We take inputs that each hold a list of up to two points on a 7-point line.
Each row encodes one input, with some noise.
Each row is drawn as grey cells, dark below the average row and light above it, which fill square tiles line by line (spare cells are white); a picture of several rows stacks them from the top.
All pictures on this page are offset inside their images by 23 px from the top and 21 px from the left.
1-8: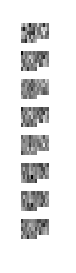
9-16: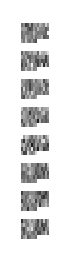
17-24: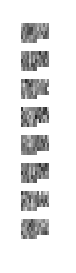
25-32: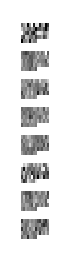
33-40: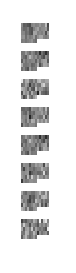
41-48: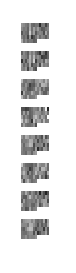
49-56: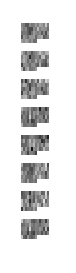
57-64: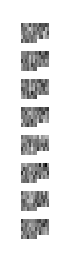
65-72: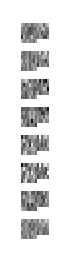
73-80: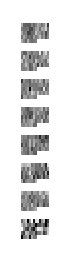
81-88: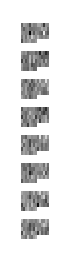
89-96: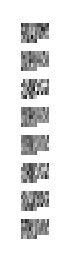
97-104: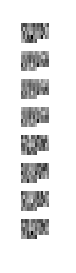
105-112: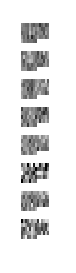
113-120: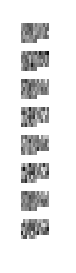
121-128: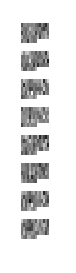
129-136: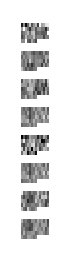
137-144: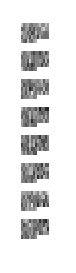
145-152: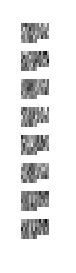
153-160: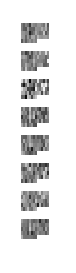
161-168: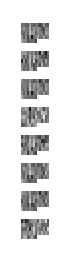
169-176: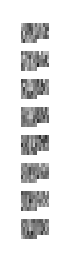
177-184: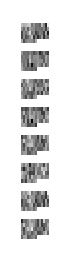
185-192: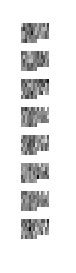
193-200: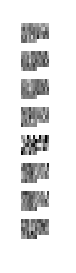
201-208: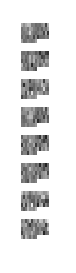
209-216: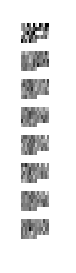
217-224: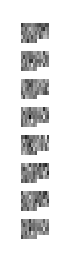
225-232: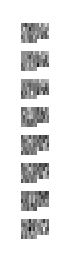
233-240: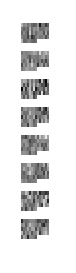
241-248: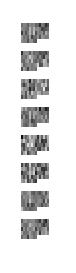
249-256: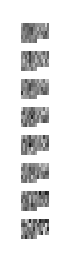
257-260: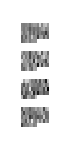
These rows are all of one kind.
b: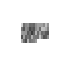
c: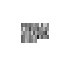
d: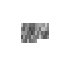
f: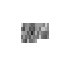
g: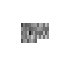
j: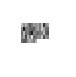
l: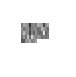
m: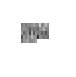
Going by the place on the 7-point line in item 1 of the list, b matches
d and f.
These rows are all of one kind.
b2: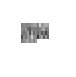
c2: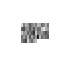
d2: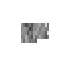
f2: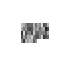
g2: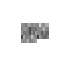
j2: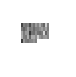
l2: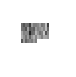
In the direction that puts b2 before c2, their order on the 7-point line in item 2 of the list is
g2, b2, l2, j2, c2, d2, f2.
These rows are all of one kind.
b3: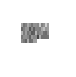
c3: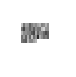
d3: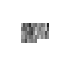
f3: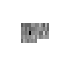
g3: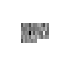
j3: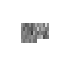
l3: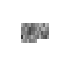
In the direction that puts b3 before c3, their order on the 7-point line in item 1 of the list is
g3, f3, d3, j3, l3, b3, c3.
